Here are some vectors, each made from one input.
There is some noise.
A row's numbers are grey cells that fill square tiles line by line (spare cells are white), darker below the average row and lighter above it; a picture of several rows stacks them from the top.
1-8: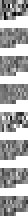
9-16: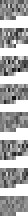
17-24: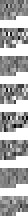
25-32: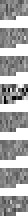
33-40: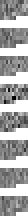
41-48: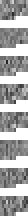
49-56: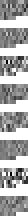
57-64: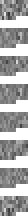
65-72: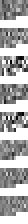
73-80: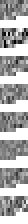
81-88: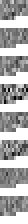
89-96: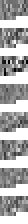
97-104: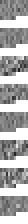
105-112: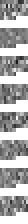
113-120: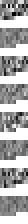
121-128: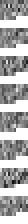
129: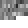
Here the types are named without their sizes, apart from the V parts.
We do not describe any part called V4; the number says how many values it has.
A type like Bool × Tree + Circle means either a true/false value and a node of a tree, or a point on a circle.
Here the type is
Line + (Tree + Unit) × V4.
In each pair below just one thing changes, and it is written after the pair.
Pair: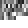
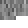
the node of the tree
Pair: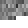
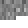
the node of the tree
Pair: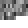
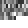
the value of V4
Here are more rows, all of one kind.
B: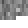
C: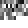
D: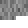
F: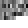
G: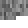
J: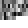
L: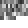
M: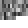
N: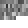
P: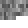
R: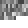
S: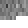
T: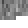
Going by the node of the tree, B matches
J and P.
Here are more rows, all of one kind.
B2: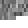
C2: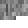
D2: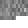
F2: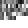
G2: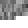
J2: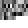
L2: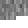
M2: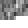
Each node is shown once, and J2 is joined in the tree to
C2 and F2.
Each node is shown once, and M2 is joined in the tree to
B2.
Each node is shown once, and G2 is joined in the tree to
C2.
